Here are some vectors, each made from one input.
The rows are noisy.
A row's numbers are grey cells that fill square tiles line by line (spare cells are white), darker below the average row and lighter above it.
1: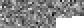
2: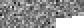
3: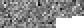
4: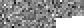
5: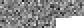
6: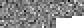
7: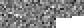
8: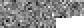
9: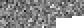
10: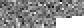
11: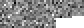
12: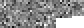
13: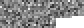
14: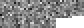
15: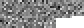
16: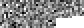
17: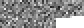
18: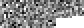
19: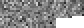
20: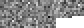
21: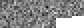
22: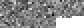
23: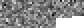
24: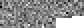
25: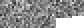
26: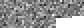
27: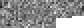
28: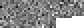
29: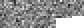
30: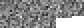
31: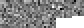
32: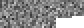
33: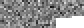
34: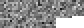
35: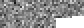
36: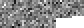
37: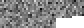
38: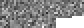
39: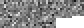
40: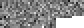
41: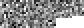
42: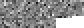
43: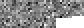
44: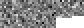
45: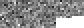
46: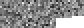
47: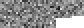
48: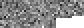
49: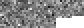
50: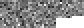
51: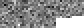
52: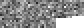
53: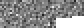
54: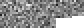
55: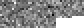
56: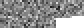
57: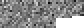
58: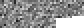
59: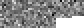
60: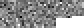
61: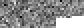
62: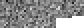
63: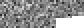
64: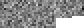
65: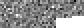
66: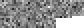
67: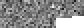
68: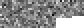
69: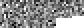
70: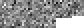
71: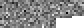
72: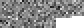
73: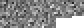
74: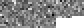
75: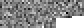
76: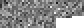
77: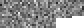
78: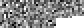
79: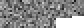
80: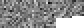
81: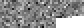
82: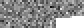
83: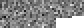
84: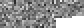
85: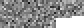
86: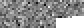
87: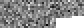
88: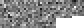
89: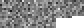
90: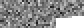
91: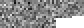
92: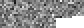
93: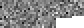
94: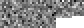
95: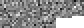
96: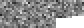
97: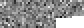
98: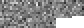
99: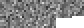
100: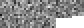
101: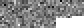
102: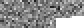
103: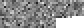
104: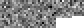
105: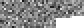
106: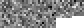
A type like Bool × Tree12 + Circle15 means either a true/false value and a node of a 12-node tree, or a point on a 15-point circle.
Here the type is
List2(Line4 + Line5).
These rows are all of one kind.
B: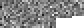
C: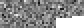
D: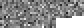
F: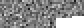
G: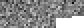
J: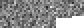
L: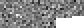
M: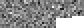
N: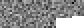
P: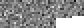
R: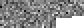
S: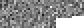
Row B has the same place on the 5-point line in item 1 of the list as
D and R.
